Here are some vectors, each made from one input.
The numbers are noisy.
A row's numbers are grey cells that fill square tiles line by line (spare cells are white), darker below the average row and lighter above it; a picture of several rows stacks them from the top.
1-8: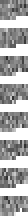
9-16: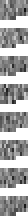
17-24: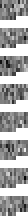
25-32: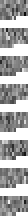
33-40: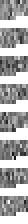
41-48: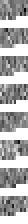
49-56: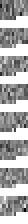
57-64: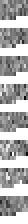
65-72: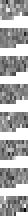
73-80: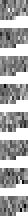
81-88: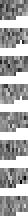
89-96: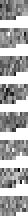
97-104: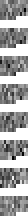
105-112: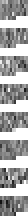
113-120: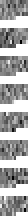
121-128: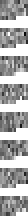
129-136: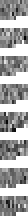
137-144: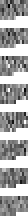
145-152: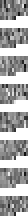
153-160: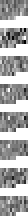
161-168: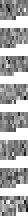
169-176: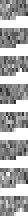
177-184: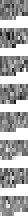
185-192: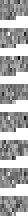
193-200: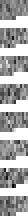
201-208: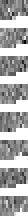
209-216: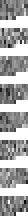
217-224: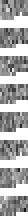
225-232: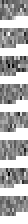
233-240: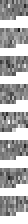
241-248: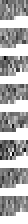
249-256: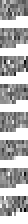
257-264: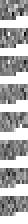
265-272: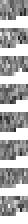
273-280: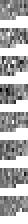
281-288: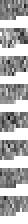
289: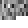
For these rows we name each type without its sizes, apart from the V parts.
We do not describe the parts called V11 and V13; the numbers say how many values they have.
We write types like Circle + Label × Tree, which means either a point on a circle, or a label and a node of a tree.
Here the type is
(Bool × Bool × Bool + V11) × (Circle + Unit) × V13.
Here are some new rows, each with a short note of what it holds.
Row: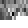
a value of V11 and a value of V13
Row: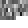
three true/false values and a value of V13
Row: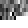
a value of V11 and a value of V13
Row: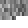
a point on a circle, three true/false values and a value of V13
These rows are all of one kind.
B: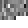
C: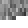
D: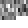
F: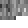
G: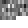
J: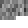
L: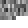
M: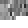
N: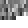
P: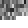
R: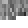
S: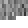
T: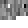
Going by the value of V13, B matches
D and L.
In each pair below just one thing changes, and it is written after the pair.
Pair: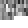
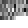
the place on the circle
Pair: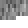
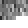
the value of V13
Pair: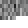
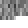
the place on the circle
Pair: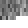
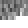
the place on the circle
